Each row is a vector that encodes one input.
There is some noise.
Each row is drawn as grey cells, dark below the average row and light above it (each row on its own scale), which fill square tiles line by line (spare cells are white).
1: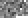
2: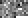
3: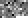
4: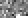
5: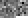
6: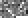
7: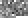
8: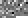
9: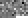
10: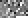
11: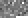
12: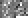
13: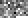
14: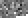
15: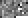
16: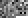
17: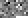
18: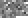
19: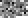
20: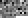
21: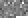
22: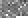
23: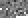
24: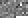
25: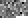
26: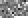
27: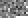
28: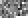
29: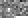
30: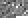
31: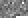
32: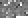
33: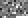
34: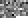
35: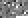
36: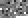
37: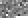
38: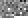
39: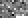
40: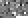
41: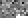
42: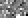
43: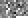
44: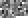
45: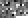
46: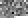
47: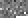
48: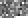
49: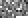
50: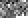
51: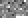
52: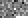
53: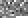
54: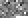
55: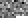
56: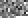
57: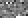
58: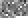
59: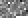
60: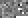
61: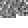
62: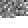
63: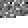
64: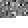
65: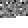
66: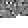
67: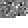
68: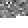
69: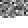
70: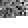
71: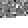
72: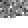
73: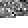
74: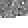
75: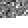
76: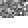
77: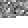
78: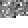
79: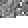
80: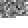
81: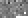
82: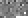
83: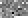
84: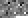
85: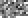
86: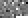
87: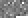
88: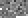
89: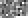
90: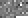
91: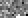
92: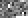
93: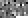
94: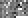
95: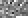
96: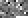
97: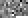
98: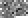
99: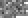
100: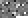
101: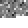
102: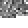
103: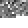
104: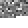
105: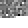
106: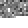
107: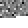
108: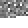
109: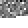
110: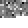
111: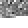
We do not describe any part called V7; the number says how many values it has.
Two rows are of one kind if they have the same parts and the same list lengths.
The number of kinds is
2.
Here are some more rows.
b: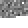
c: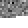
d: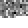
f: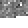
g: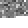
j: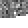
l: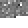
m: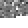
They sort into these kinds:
b, g, j, m
c, d, f, l

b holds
a point on a 6-point line and a value of V7.
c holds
a point on a 6-point line and three true/false values.
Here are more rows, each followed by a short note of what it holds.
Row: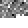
a point on a 6-point line and three true/false values
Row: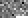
a point on a 6-point line and three true/false values
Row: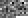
a point on a 6-point line and three true/false values
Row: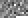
a point on a 6-point line and three true/false values
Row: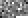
a point on a 6-point line and a value of V7
